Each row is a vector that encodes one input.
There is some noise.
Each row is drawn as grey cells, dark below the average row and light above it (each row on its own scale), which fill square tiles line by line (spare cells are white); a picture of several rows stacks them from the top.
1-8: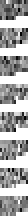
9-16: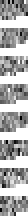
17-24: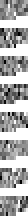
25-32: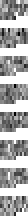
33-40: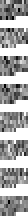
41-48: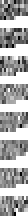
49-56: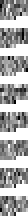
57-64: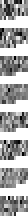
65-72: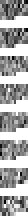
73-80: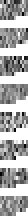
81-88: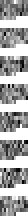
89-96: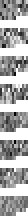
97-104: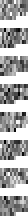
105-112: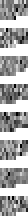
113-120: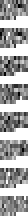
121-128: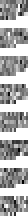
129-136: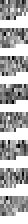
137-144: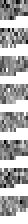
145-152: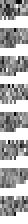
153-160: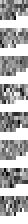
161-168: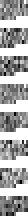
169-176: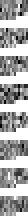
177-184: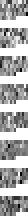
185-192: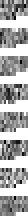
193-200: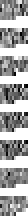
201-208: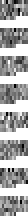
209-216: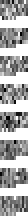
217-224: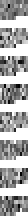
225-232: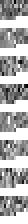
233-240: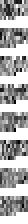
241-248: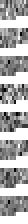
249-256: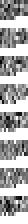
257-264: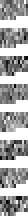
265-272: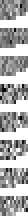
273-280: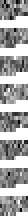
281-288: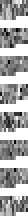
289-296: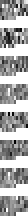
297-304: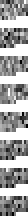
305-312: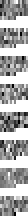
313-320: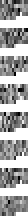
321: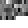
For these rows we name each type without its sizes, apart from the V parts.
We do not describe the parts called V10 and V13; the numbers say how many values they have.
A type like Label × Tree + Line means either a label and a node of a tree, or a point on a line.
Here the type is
Bool × Label × V13 + V10.
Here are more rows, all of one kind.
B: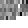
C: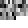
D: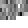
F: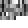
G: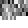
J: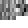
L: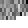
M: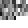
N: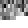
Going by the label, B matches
F, J and N.
